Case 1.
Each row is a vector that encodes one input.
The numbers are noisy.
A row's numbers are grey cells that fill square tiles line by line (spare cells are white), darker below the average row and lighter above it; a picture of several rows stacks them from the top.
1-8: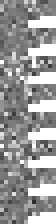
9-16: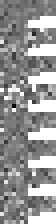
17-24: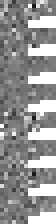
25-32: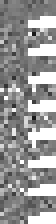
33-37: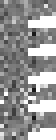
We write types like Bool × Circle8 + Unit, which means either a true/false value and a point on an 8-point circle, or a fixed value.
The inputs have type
Tree8.
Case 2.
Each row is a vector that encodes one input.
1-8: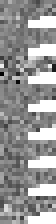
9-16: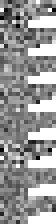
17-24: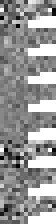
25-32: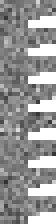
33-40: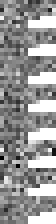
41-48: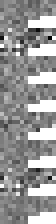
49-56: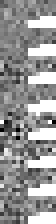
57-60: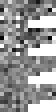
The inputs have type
Line5.
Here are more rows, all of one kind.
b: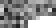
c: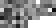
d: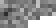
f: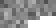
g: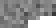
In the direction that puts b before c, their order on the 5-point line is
f, g, b, c, d.
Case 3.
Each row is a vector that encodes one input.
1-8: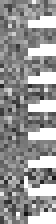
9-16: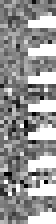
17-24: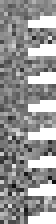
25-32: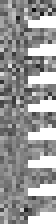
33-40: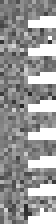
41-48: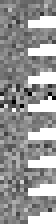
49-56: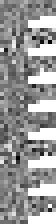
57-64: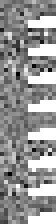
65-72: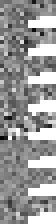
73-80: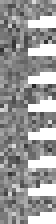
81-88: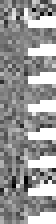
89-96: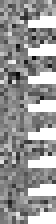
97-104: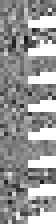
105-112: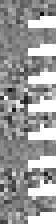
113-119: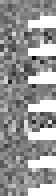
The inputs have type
Tree10.
